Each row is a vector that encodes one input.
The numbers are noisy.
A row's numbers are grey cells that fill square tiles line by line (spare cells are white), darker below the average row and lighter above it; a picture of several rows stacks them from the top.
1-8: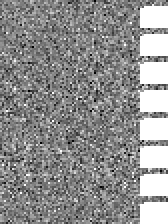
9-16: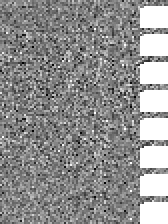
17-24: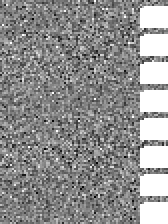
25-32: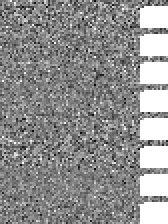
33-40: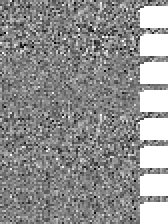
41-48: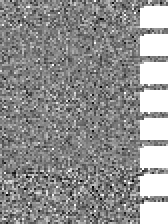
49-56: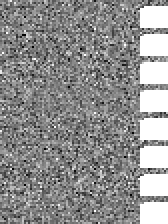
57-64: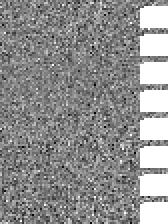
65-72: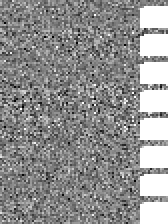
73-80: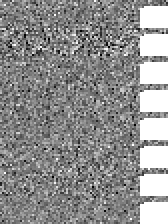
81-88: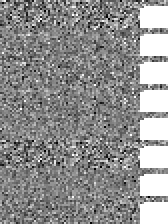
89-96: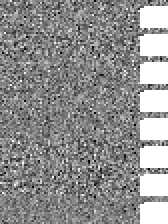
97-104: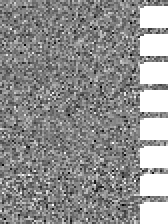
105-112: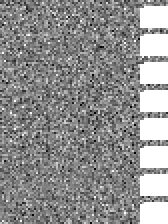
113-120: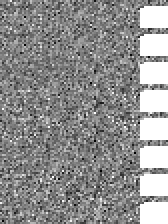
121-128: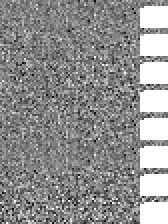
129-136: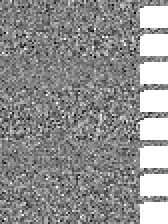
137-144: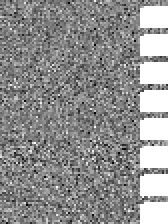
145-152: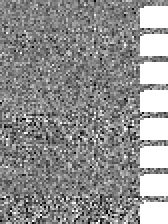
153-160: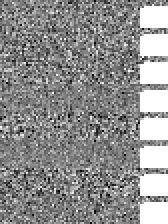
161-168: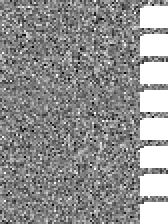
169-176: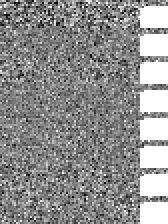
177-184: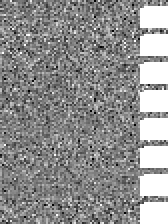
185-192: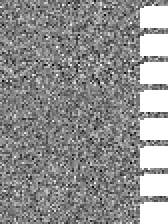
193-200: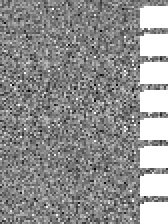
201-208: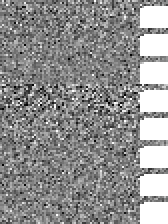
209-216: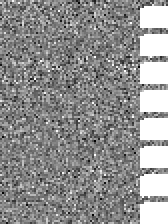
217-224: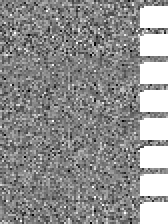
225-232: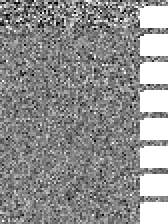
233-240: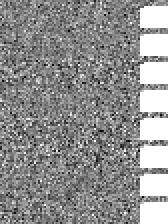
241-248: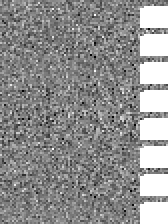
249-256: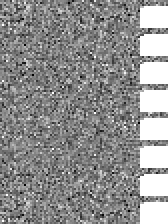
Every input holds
either a fixed value, or a point on a 3-point line and a point on a 4-point line.
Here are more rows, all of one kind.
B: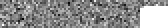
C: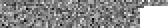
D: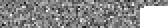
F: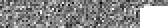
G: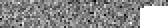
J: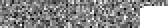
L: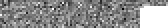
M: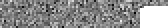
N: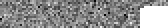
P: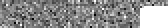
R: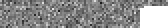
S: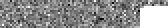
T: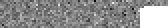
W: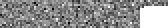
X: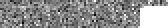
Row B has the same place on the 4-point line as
J, P, S and X.
